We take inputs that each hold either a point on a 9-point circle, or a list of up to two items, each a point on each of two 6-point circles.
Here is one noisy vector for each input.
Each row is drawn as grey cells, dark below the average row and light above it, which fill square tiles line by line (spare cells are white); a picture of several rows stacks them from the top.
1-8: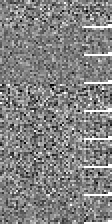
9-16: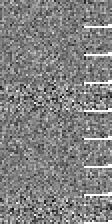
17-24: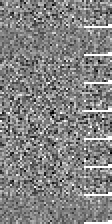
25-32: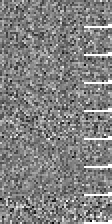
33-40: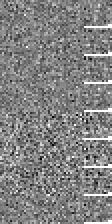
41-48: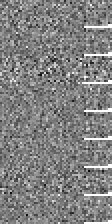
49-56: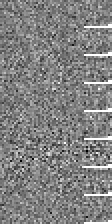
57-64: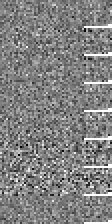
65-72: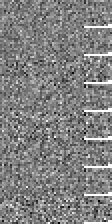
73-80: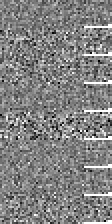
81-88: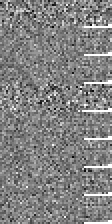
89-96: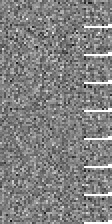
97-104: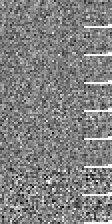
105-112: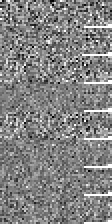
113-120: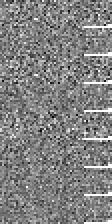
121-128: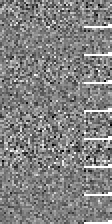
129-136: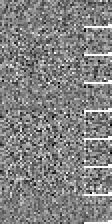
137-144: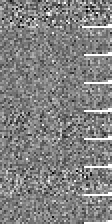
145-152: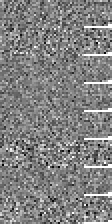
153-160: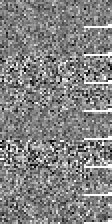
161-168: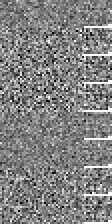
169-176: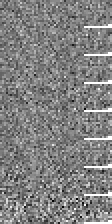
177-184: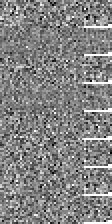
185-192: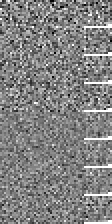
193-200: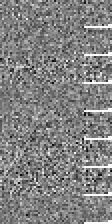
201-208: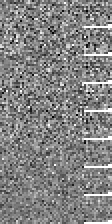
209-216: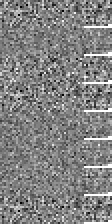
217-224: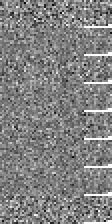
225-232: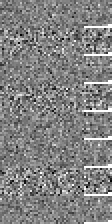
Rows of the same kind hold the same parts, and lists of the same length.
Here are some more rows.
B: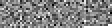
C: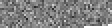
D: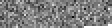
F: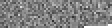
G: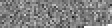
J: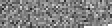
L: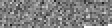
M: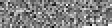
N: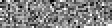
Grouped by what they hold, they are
B, M
C, D, F, G, J
L
N

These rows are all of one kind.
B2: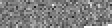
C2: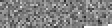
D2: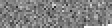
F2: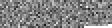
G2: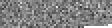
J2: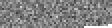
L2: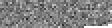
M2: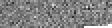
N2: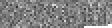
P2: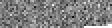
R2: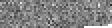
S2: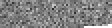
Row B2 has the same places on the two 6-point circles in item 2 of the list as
D2 and M2.
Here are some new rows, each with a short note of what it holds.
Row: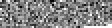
the empty list
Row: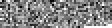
the empty list
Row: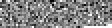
the empty list
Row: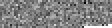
a list of one item
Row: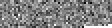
a list of one item
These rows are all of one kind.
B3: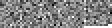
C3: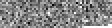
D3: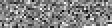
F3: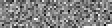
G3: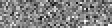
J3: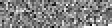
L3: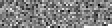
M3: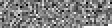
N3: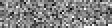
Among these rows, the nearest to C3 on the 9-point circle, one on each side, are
D3 and G3.
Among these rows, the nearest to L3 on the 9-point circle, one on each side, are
F3 and M3.
